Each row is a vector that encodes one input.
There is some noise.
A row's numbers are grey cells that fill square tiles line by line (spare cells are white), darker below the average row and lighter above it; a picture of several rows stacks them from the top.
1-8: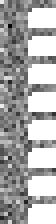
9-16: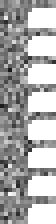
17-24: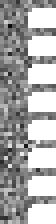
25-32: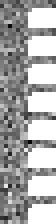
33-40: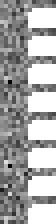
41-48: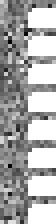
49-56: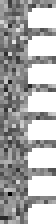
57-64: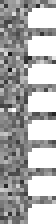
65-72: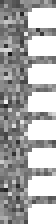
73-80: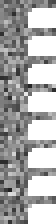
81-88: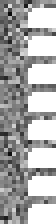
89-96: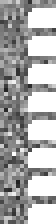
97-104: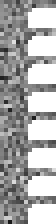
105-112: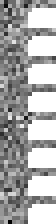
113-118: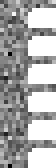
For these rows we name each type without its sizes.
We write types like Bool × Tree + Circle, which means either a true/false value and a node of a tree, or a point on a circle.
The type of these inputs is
Bool × Line + Tree.
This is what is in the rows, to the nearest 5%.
About 50% of them hold a point on a line and a true/false value. The rest hold a node of a tree.
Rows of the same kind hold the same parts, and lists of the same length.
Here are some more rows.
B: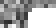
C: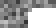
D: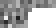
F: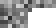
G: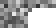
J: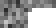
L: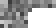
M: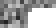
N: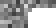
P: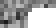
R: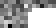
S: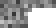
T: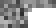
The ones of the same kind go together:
B, D, F, G, M, P
C, J, L, N, R, S, T

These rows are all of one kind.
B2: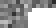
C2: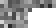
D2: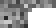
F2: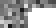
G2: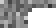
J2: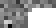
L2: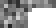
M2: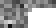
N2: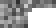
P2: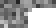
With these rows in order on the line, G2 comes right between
C2 and L2.
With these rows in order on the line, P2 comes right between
D2 and N2.
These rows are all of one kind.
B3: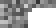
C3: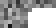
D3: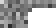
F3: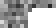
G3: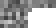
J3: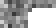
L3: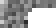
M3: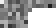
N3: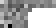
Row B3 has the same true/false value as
C3 and G3.
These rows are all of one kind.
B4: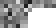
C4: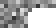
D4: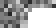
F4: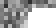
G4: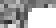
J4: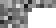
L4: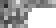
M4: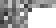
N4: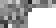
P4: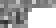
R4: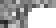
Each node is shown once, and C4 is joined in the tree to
L4.
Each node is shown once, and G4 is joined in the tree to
R4.
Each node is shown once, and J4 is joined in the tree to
M4 and N4.
